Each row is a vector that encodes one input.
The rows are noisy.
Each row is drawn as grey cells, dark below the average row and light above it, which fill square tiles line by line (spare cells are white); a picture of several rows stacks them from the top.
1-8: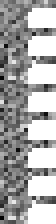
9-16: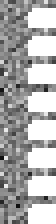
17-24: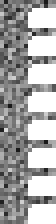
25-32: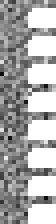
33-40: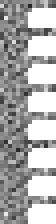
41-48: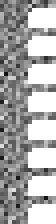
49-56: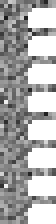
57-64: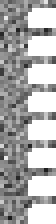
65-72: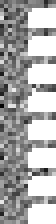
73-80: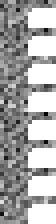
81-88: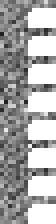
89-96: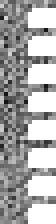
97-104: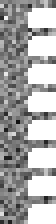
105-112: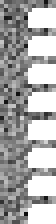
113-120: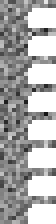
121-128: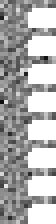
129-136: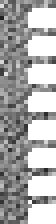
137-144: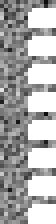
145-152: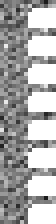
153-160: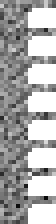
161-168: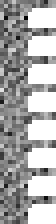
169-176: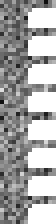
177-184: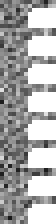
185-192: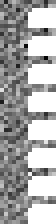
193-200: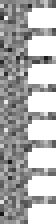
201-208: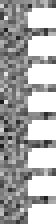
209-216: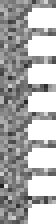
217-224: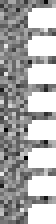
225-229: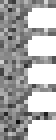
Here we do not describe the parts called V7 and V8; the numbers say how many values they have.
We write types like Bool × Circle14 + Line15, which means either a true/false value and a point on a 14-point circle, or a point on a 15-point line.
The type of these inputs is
Line9 × V7 × V8 + List2(Line5).
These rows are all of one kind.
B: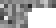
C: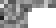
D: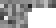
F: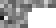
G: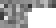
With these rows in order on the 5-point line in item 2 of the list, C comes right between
D and G.
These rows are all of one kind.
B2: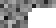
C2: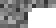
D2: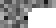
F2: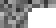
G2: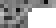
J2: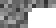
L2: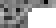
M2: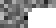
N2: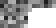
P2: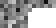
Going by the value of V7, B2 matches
C2, D2, J2 and M2.
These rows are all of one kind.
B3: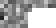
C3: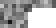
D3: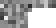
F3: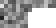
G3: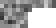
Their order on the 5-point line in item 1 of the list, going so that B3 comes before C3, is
D3, B3, F3, G3, C3.
